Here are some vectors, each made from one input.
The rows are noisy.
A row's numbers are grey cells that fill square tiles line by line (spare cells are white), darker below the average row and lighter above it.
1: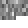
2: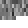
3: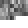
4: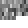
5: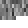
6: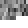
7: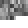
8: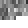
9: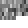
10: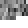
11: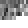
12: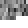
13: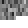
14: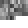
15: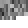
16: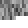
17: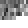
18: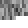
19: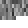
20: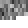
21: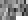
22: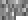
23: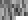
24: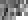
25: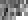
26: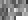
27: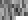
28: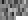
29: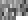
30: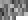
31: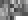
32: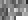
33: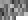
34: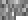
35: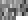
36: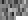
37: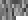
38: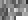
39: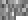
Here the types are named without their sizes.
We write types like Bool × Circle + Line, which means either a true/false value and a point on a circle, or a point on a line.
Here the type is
Bool × Circle.
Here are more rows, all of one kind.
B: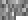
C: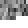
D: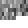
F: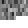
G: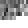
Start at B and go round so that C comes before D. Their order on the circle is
B, G, F, C, D.
